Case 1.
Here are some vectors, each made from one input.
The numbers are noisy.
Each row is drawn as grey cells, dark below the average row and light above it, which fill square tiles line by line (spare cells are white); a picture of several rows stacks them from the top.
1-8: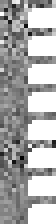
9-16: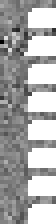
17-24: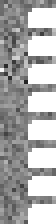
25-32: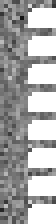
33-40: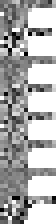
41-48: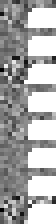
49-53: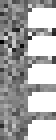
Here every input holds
a point on a 6-point line and a true/false value.
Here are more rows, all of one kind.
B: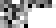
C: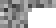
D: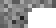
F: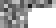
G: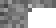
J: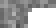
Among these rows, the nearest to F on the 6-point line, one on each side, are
C and J.
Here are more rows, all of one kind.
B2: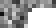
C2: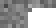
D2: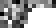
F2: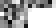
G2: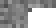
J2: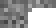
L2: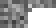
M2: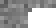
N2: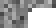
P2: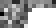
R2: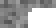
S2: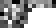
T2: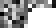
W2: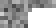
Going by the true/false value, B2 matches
N2, T2 and W2.
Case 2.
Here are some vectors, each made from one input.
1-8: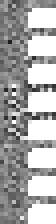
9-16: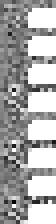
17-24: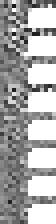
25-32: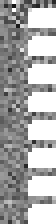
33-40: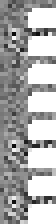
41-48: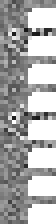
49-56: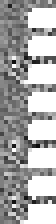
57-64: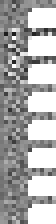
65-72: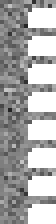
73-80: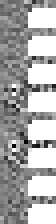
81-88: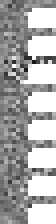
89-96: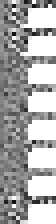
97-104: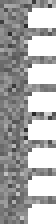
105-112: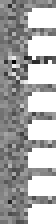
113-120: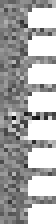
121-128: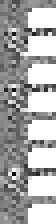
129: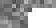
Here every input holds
a point on each of two 11-point lines and a true/false value.
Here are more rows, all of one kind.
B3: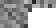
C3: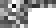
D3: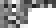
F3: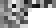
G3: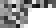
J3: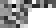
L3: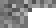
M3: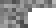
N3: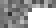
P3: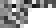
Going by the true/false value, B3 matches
L3, M3 and N3.
